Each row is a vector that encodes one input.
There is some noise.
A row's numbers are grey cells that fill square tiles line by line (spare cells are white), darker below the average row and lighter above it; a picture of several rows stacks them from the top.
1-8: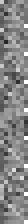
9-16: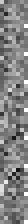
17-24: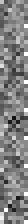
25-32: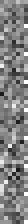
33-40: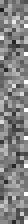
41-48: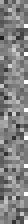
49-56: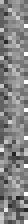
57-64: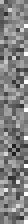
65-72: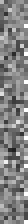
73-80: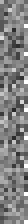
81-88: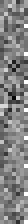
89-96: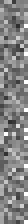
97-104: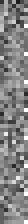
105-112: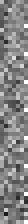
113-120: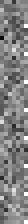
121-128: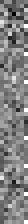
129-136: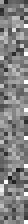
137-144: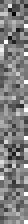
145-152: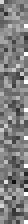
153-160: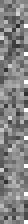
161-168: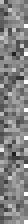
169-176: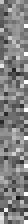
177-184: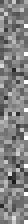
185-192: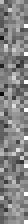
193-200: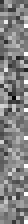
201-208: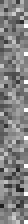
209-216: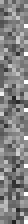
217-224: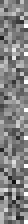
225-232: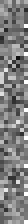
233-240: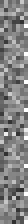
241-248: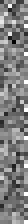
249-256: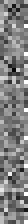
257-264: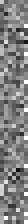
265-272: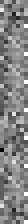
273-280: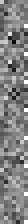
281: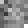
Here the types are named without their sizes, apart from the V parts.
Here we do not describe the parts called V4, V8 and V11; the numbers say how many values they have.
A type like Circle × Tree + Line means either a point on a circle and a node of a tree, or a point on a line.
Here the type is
(Bool × Label × V4 × V11 + V8) × (Circle + Unit).
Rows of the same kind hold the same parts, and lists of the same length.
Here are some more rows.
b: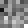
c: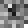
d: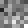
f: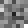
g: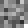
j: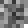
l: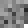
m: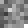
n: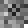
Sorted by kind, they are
b, d
c, n
f, g, j, l
m

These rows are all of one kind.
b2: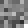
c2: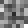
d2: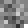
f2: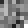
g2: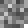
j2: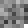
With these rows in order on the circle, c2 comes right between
d2 and j2.
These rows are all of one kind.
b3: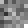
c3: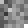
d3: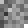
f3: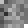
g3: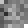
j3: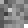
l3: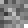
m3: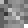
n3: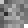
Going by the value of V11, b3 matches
f3, g3 and n3.
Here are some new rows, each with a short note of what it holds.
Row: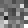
a point on a circle and a value of V8
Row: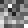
a point on a circle and a value of V8
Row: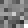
a point on a circle, a label, a true/false value, a value of V4 and a value of V11
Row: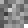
a label, a true/false value, a value of V4 and a value of V11
